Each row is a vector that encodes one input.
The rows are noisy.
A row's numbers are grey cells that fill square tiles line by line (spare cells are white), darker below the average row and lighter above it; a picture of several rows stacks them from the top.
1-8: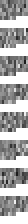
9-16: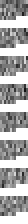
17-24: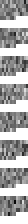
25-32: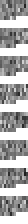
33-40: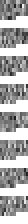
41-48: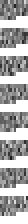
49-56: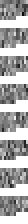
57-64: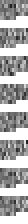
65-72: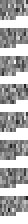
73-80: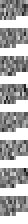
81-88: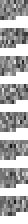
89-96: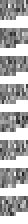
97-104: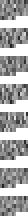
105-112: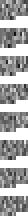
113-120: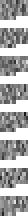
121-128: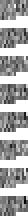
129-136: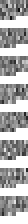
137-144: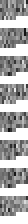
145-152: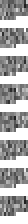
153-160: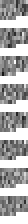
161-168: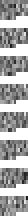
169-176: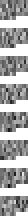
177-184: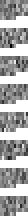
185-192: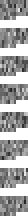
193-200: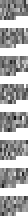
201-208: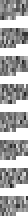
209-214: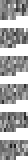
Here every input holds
four true/false values.
